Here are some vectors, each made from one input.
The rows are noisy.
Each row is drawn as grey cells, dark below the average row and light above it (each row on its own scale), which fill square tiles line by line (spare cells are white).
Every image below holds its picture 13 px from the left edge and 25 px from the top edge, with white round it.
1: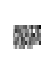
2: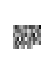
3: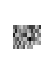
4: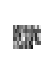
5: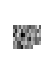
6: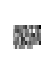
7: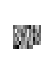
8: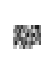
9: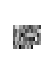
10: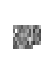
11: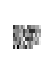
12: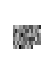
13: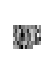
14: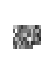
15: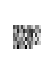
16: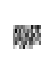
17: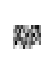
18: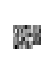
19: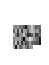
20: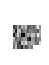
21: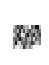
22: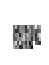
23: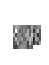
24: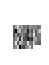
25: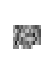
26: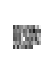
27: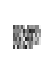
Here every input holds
one of 6 labels.
